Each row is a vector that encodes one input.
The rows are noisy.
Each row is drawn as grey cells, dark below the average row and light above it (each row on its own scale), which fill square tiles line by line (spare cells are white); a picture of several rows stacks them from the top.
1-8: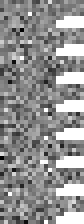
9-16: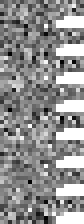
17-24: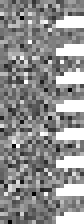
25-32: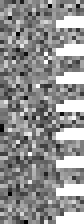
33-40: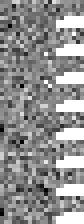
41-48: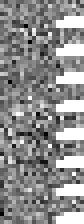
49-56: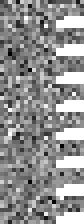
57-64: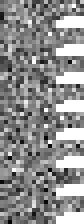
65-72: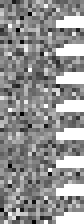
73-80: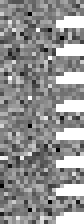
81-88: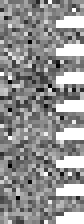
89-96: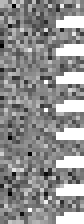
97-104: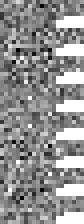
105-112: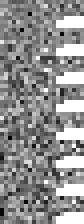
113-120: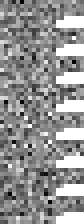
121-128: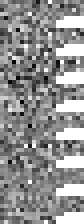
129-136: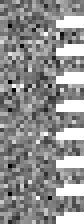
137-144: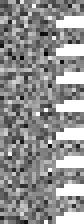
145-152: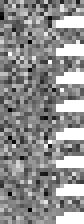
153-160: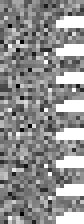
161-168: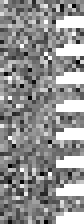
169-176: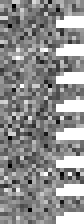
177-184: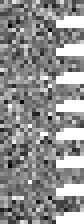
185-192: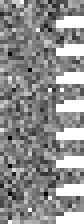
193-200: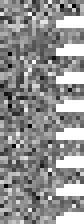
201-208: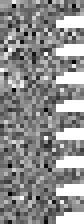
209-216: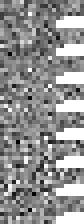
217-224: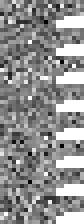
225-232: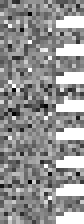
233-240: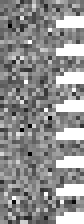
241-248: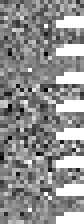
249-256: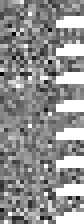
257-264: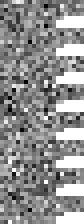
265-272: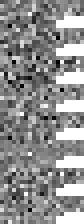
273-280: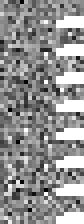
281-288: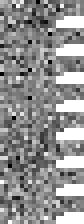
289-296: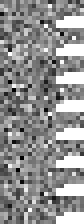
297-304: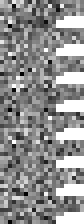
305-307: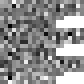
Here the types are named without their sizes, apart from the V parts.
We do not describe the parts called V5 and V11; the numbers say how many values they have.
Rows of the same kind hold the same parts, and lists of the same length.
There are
4 kinds of row.
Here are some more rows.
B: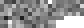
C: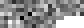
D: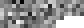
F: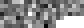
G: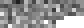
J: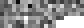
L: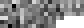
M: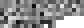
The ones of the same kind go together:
B, C, D, G
F
J, M
L

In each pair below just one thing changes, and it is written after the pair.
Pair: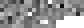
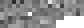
one of the three true/false values
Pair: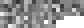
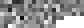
one of the three true/false values
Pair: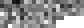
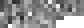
one of the three true/false values
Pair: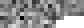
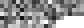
the value of V11
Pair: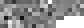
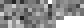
the value of V11
